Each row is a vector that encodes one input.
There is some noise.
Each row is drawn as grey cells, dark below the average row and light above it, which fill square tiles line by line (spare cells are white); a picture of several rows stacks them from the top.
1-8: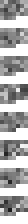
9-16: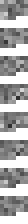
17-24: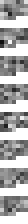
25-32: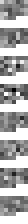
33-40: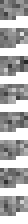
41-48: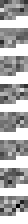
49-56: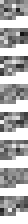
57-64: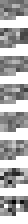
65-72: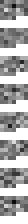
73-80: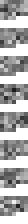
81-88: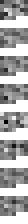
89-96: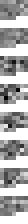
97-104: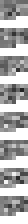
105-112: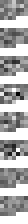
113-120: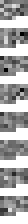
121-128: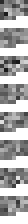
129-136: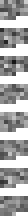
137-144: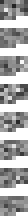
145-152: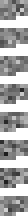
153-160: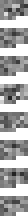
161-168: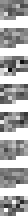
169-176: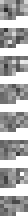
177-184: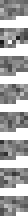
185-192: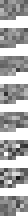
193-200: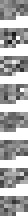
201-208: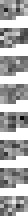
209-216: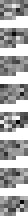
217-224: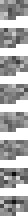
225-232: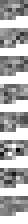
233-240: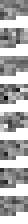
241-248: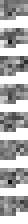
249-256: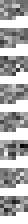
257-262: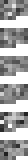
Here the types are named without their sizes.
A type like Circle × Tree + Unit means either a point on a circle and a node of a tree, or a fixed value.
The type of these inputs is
Line + Tree.
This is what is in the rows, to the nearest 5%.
About 45% of them hold a point on a line. The rest hold a node of a tree.
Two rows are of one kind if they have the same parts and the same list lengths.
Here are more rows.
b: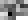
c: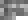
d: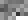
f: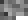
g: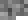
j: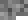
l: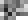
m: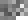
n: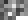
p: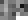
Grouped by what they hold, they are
b, c, d, g, j, l, m, n
f, p

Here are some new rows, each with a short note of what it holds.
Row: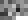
a point on a line
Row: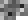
a point on a line
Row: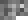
a node of a tree
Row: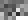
a node of a tree
